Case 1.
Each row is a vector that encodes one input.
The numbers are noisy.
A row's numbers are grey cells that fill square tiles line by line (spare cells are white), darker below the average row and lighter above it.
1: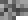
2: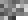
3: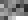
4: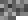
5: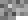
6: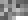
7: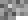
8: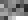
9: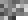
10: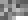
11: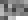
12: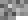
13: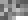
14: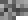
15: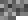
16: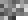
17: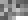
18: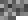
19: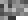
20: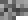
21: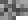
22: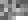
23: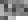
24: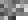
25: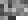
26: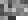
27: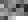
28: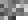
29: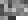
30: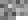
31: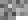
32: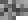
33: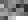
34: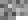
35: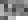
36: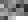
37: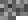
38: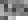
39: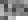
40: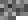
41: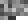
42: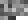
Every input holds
three true/false values.
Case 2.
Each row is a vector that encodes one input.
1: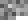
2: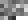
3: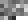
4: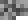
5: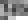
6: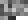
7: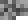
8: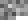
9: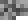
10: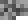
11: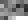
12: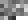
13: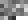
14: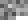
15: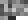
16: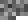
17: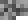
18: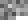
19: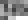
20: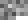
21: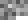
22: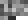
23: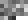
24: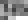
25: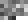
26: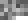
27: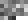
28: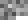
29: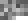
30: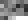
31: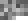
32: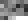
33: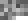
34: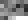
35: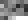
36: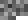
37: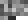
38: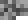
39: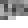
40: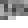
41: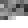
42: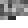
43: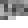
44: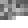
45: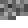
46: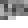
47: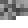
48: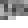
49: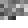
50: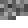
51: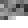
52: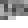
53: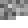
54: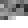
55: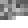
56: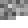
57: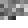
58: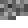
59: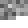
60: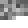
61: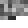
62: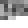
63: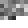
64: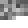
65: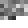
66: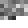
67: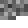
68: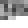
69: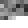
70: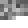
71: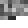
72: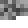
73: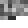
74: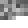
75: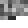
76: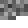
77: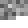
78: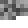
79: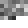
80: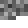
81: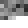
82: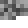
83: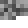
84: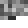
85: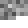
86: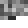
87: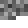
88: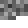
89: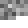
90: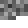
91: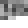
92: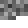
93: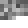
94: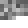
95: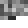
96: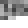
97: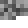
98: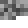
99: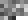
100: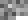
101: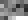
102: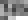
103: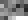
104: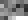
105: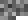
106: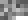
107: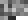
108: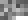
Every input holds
three true/false values.
